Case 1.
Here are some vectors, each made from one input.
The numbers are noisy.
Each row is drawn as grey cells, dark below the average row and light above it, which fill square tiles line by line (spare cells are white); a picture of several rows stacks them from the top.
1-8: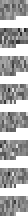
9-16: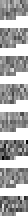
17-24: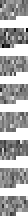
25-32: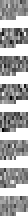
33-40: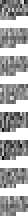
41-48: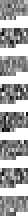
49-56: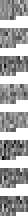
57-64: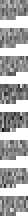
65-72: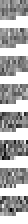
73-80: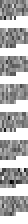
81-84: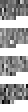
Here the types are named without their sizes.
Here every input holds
either a label, or a point on a line.
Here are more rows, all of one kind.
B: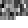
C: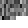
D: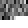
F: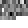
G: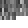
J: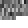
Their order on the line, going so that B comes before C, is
B, F, J, G, C, D.
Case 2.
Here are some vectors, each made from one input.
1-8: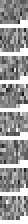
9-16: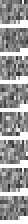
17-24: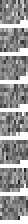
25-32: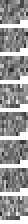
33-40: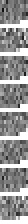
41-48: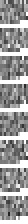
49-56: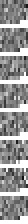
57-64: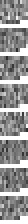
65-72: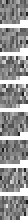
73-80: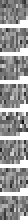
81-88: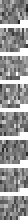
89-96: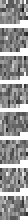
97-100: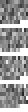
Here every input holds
either a point on a 10-point circle, or a point on an 11-point circle.
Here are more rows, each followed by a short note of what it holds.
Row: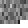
a point on an 11-point circle
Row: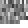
a point on a 10-point circle
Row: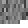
a point on an 11-point circle
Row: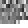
a point on a 10-point circle
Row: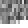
a point on a 10-point circle
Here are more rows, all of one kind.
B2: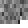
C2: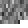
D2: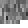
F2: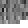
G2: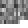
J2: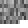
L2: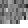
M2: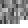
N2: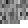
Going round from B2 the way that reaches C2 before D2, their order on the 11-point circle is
B2, C2, N2, M2, G2, J2, L2, F2, D2.
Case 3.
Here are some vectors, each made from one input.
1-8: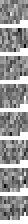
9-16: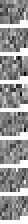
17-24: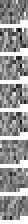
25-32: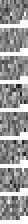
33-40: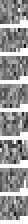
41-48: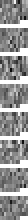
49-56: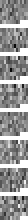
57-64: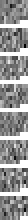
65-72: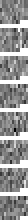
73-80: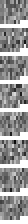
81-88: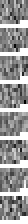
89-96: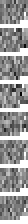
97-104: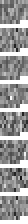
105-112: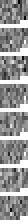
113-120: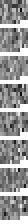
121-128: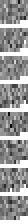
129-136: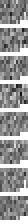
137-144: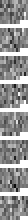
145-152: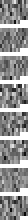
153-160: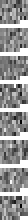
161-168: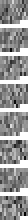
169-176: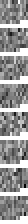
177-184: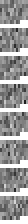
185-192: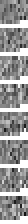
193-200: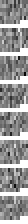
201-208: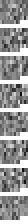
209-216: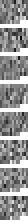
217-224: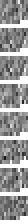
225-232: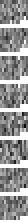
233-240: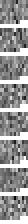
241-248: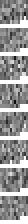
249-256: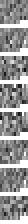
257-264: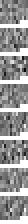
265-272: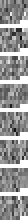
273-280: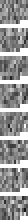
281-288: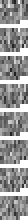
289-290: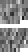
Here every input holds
a point on a 7-point line and four true/false values.
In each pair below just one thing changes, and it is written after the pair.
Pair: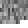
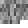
the place on the 7-point line
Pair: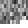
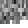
one of the four true/false values
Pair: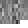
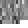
one of the four true/false values
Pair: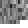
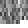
the place on the 7-point line
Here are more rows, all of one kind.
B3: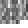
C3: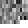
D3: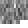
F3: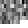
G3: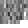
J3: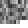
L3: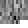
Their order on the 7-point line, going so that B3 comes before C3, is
F3, B3, L3, D3, G3, J3, C3.
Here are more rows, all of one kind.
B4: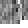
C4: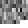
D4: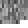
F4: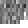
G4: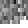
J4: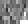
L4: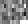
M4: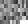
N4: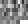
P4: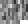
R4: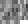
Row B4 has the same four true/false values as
D4, F4 and G4.
